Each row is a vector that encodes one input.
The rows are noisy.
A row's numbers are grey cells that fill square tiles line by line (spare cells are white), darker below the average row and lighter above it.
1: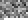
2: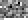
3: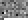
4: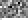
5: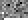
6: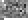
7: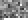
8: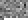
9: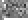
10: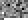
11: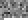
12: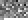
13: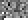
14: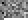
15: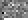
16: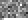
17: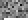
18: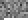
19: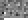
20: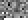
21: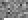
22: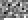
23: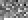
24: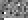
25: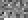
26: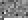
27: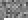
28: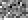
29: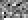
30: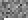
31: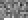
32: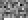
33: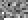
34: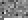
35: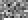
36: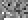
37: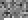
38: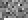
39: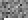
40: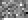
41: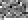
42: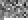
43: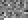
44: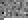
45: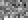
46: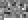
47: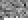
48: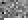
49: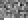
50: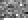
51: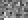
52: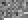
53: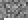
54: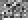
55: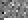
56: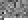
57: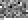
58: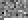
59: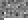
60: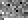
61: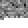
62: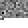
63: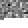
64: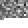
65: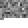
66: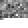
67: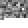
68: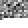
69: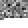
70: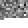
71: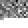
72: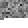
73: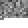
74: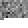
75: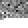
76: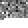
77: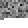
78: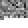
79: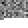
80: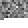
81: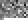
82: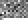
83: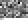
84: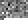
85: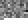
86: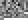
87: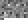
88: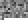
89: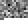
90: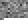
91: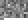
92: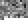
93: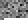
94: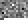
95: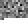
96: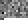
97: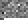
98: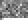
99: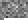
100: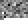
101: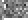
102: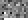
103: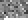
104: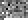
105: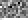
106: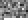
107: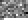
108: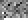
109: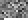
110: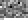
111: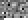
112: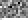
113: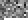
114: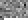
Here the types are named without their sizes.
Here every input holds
a point on each of two lines, together with either a point on a line, or a node of a tree.
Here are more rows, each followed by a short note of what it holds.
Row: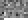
a point on each of three lines
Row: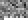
a point on each of two lines and a node of a tree
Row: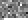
a point on each of two lines and a node of a tree
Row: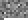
a point on each of three lines
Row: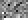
a point on each of two lines and a node of a tree
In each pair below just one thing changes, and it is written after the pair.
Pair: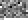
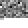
the place on one of the two lines
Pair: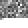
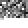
the node of the tree
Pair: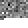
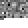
the place on one of the two lines
